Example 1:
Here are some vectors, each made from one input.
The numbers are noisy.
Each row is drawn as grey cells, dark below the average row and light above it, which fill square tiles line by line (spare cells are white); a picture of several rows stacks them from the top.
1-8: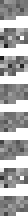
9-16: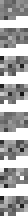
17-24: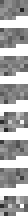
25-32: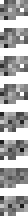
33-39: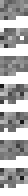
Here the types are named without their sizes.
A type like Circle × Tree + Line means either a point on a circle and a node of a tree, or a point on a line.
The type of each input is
Line.
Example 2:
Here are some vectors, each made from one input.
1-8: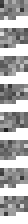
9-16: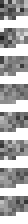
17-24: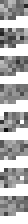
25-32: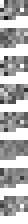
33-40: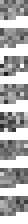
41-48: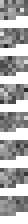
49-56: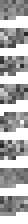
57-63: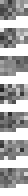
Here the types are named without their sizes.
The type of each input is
Line × Line.
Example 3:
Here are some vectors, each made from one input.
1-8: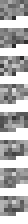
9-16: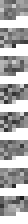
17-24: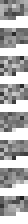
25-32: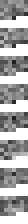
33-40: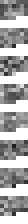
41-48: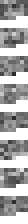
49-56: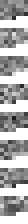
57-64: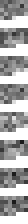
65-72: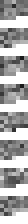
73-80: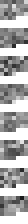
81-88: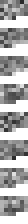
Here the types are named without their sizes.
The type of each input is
Bool × Bool × Bool × Bool.
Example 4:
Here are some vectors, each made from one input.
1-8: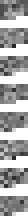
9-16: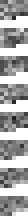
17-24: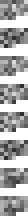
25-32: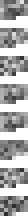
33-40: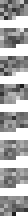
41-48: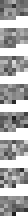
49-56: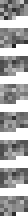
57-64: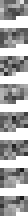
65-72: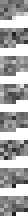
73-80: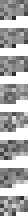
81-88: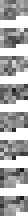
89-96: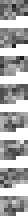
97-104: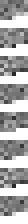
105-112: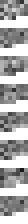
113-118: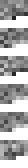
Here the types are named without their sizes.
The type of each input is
Bool × Bool × Bool × Bool.
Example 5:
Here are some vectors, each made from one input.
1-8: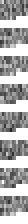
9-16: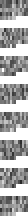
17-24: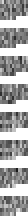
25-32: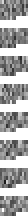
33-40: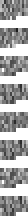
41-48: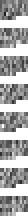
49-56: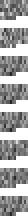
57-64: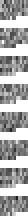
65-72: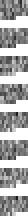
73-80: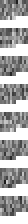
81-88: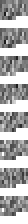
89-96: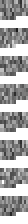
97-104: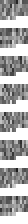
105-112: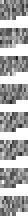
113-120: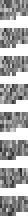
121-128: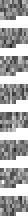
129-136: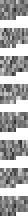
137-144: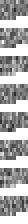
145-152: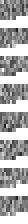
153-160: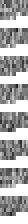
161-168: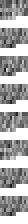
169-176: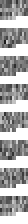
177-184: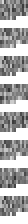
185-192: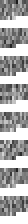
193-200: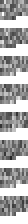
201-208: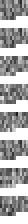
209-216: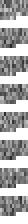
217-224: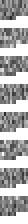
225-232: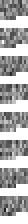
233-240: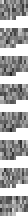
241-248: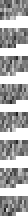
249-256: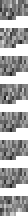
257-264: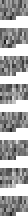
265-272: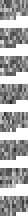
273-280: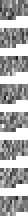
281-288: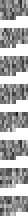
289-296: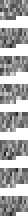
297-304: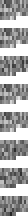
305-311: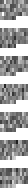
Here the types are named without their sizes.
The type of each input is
Circle.
